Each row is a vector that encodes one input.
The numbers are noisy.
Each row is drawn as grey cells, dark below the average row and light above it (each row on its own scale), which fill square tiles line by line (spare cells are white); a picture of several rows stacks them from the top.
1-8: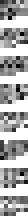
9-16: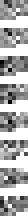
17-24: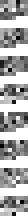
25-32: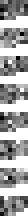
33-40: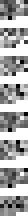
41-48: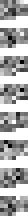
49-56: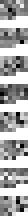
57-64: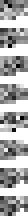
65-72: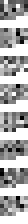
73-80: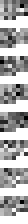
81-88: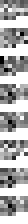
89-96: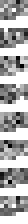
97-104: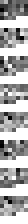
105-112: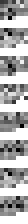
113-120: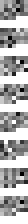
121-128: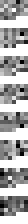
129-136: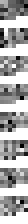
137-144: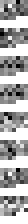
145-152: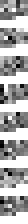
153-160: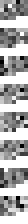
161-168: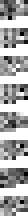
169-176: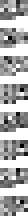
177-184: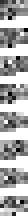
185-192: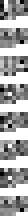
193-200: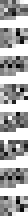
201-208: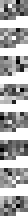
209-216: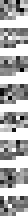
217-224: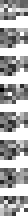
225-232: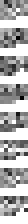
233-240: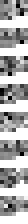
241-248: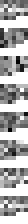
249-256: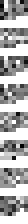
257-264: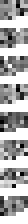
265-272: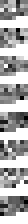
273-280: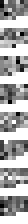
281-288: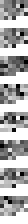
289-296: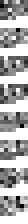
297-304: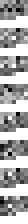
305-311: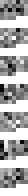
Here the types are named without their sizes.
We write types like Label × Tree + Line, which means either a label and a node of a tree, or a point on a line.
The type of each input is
Bool × Bool × Bool × Bool + Line + Tree.
